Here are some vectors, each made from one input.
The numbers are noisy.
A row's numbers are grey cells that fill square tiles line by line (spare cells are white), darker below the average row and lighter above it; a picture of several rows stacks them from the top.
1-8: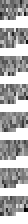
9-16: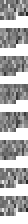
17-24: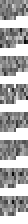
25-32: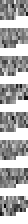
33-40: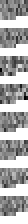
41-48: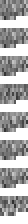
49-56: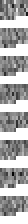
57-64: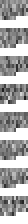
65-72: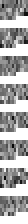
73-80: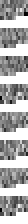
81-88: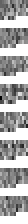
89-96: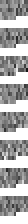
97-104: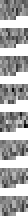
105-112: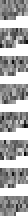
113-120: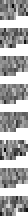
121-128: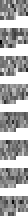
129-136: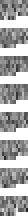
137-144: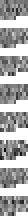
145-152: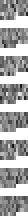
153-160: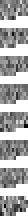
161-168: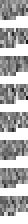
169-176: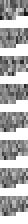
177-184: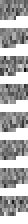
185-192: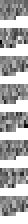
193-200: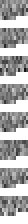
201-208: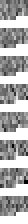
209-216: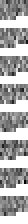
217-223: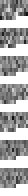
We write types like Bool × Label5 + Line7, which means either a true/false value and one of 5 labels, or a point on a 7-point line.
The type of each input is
Bool × (Label5 + Line5) × Line4 + List2(Line9).
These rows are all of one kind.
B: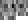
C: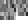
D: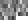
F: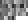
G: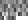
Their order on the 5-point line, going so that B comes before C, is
F, B, C, G, D.
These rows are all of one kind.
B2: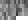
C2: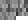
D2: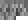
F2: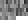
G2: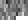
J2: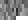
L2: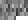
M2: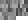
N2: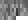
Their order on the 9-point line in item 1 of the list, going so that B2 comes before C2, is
G2, B2, J2, N2, D2, L2, C2, M2, F2.
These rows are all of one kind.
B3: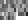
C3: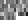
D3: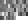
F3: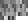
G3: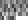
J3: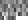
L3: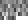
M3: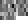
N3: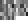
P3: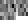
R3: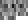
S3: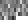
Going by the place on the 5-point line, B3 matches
D3, F3, J3 and L3.
